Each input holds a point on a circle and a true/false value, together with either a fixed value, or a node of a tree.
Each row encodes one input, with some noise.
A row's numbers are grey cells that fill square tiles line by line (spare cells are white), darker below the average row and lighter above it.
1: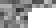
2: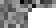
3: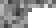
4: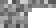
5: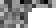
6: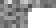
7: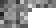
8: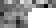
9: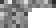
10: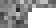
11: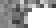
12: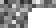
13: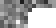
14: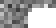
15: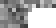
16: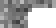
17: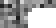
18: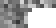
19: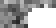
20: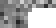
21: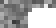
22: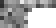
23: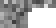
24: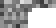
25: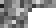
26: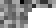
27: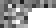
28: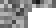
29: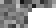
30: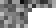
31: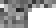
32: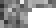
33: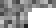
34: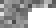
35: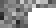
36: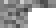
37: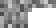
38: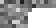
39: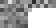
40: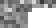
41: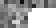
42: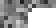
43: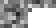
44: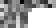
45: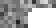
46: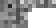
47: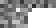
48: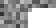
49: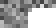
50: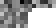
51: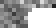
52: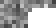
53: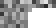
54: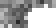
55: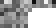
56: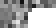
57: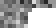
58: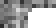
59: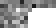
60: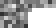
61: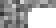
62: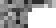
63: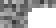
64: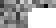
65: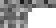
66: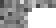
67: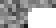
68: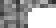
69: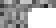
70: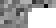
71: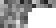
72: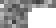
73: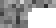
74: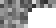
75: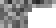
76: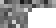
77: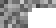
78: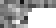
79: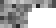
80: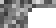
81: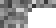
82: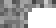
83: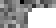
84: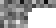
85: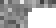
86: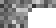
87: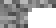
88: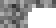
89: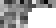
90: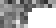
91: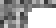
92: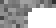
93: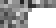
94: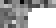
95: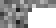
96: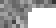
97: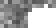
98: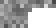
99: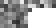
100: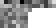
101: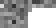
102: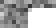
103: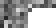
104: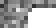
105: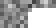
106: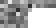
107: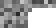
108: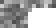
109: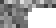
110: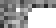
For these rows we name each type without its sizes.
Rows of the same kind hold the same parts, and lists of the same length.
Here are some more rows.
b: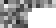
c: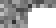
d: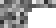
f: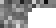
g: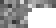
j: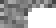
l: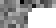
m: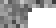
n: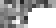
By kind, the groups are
b, c, g, j, m
d, f, l, n

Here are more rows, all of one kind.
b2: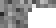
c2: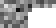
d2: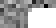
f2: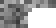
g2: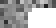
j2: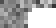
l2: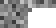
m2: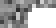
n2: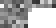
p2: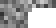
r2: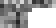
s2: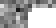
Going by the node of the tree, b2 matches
c2, m2 and s2.
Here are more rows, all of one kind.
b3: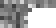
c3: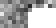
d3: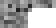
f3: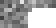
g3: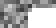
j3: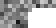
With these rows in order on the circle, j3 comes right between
b3 and f3.
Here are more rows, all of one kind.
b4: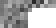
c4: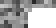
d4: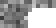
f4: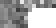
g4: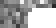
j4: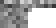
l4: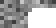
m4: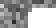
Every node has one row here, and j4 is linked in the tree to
f4.
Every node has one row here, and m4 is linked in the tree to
c4 and g4.
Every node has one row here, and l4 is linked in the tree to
d4 and g4.
